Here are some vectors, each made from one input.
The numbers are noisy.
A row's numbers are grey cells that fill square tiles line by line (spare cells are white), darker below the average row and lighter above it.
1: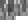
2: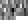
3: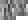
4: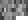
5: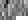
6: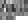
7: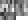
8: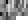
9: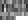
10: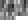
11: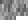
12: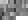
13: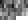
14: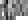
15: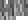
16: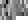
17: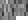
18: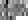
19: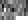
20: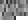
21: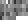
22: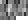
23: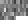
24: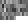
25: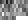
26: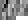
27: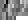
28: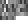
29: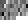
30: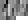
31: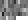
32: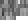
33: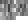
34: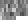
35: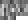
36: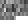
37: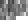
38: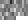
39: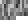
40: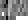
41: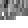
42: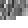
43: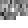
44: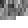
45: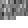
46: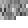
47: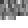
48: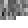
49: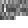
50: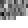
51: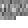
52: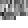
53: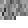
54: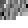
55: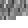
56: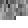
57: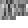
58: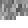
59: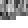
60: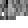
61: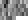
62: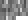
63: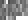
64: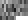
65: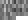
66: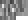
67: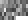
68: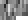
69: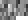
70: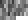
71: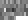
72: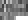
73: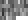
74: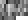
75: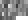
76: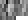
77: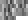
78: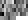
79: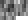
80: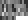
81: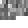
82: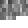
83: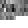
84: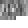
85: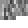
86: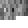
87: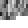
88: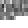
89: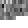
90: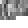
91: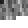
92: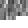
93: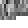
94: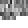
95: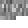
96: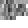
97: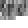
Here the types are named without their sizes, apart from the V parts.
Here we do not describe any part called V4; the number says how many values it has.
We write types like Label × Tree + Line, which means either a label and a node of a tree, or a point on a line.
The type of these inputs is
List(Line) × V4.
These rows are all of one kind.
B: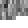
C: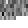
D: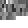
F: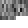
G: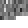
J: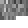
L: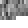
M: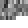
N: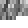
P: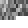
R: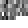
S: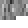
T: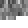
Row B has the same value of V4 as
L, M, N and R.
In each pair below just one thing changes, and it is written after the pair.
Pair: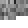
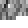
the value of V4
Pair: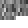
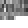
the place on the line in item 1 of the list
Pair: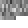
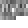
the place on the line in item 1 of the list
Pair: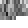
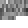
the value of V4
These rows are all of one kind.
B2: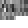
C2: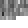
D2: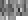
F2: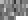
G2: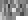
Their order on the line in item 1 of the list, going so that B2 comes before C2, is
B2, G2, F2, D2, C2.
